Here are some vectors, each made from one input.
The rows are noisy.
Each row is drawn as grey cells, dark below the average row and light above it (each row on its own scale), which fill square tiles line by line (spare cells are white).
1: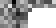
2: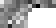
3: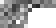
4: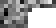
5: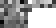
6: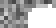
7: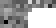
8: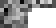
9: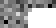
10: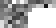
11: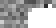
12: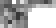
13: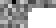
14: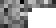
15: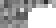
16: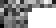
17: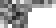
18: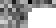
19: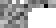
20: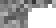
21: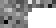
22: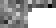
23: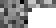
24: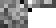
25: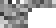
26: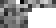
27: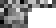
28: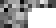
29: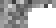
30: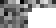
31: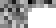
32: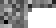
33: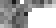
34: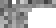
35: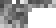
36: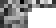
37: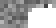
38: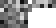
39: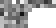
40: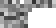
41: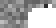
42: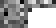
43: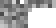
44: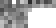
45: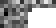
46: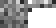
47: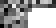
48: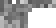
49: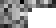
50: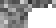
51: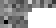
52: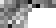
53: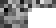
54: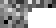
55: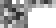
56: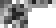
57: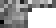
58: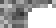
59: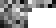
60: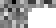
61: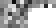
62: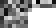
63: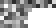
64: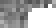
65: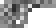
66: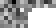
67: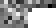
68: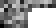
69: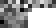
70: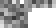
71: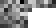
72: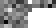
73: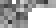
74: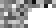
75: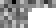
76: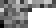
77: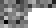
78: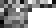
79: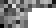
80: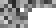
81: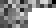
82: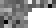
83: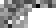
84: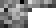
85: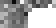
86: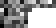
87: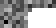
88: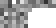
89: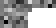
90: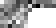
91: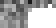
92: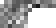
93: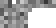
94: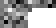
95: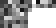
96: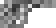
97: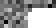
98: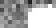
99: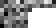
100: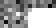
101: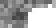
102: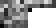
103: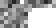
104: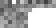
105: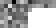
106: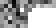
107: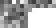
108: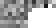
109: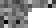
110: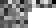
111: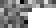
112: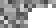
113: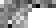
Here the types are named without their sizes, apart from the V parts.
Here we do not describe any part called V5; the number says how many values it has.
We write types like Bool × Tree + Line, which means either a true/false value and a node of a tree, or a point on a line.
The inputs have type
List(Line) + V5 × V5.
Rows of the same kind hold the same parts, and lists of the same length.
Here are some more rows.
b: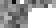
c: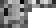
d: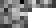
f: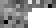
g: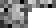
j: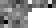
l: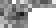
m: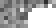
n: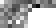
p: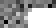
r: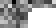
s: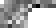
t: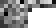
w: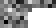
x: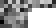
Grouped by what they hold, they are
b, l, m, r
c, d, g, t, x
f, j, p, w
n, s

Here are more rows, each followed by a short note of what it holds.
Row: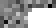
a list of one item
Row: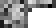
a list of two items
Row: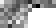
the empty list
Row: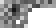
the empty list
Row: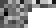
a list of two items
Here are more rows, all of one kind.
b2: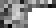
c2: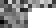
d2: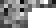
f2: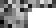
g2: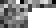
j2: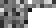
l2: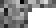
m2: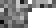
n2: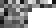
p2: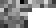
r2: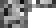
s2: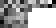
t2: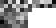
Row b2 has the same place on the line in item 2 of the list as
c2, f2, p2 and r2.
